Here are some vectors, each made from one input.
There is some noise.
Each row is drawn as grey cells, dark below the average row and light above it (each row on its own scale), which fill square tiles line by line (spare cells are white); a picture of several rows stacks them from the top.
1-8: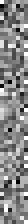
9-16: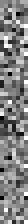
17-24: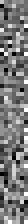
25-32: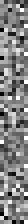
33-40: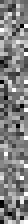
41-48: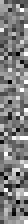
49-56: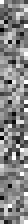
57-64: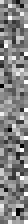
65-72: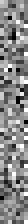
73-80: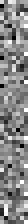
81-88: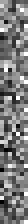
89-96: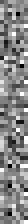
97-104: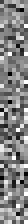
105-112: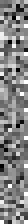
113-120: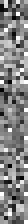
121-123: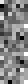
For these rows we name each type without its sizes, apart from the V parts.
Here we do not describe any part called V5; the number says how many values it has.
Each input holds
a value of V5, together with either a node of a tree, or four true/false values.
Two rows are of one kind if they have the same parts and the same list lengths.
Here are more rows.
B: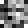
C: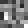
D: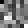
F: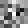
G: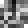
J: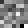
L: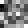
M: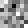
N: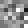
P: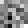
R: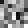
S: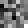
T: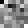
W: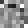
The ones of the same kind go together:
B, C, D, F, G, J, M, N, P, R, T, W
L, S

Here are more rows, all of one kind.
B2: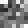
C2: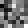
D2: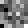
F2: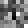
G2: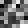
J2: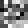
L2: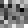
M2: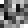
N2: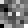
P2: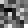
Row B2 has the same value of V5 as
D2, M2 and N2.
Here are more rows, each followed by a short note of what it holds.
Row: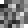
a node of a tree and a value of V5
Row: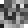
a node of a tree and a value of V5
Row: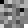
four true/false values and a value of V5
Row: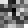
a node of a tree and a value of V5
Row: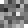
a node of a tree and a value of V5
